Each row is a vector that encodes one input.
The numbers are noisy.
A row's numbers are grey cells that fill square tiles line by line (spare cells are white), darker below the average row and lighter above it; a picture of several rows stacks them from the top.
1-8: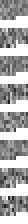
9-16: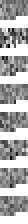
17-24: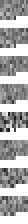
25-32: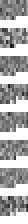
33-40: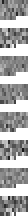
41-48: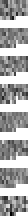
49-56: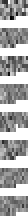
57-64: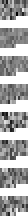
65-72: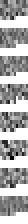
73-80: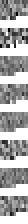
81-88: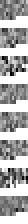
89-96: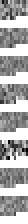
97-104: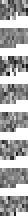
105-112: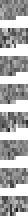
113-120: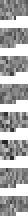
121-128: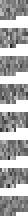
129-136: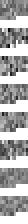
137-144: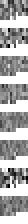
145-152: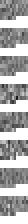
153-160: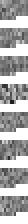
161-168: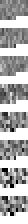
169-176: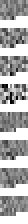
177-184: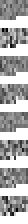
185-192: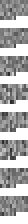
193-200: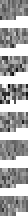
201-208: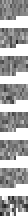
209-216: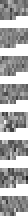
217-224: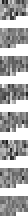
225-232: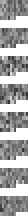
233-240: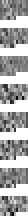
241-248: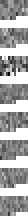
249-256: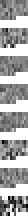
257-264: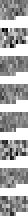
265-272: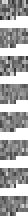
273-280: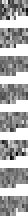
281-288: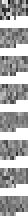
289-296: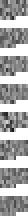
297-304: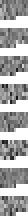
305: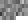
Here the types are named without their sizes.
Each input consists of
a point on a circle and a node of each of two trees, together with either a point on a circle, or a fixed value.
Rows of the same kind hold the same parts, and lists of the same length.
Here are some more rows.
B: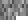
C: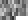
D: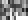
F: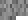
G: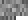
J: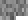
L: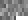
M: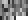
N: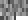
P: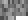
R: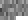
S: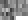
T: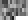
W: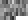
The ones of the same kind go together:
B, D, F, G, L, S
C, J, M, N, P, R, T, W

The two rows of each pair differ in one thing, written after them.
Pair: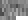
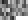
the node of one of the two trees
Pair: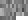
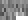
the place on the circle
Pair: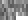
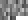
the place on the circle
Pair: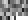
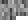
the place on the circle
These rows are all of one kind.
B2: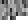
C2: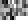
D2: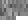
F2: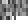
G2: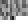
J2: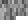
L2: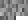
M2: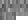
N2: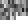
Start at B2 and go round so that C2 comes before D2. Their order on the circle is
B2, L2, J2, C2, N2, G2, D2, M2, F2.
